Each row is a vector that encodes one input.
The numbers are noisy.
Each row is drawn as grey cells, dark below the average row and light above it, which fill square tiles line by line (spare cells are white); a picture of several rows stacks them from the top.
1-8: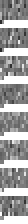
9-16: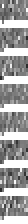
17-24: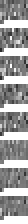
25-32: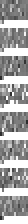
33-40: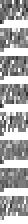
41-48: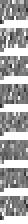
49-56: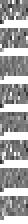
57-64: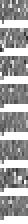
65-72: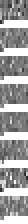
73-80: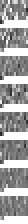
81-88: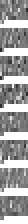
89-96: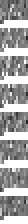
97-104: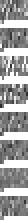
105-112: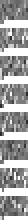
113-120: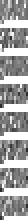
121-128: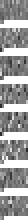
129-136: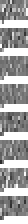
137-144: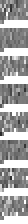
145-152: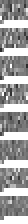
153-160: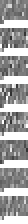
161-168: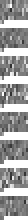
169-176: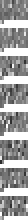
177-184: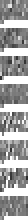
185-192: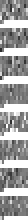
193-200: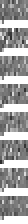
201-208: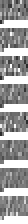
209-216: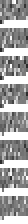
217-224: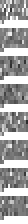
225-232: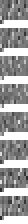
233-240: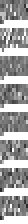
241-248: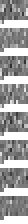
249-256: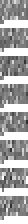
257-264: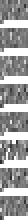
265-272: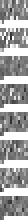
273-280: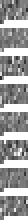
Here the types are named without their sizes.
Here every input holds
a point on a line.
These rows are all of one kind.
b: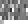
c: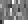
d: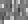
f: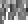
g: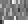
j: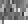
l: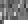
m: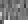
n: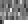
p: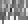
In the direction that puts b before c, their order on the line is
l, m, n, b, g, c, d, p, j, f.
